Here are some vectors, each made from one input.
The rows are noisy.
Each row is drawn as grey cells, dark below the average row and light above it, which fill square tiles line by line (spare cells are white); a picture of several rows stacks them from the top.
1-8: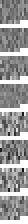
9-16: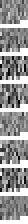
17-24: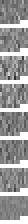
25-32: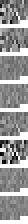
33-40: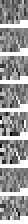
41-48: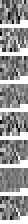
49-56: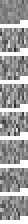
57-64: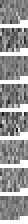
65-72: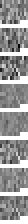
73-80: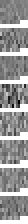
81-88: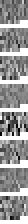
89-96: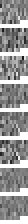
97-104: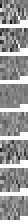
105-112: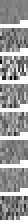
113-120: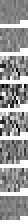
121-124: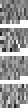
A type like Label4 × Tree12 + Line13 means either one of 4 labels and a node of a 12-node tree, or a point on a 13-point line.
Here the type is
Tree10 × Tree10 × Tree10 + Unit.
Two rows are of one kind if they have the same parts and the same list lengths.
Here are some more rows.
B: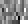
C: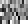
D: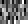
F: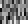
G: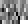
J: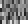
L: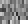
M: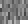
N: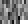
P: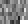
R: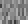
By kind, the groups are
B, G, N, P
C, D, F, J, L, M, R

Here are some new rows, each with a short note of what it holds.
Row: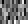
a node of each of three 10-node trees
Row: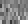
a node of each of three 10-node trees
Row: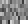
a node of each of three 10-node trees
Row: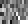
a node of each of three 10-node trees
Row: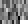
a fixed value
